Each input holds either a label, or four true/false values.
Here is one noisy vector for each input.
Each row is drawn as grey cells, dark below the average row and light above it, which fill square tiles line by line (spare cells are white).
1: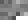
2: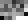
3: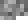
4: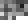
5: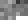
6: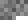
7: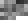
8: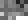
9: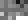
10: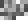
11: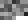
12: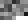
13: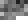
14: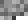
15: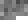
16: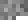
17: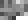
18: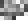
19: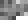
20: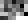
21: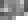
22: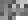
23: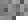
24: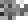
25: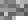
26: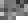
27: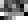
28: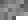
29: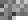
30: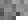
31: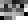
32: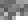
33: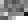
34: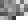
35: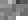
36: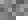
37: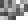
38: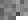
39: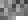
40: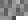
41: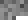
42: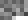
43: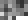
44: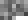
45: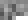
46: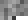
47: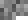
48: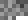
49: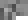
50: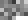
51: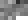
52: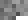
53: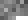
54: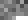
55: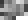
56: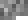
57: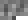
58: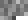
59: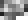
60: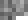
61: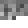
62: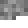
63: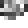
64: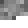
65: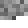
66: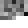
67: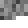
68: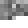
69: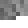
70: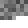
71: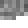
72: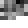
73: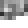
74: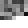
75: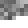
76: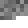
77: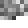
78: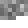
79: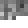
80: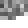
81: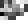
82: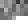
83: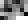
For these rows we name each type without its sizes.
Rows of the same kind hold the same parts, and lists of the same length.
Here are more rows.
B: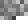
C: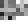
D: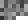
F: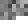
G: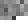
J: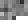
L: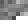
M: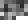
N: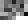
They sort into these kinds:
B, D, G, J, L, M
C, F, N

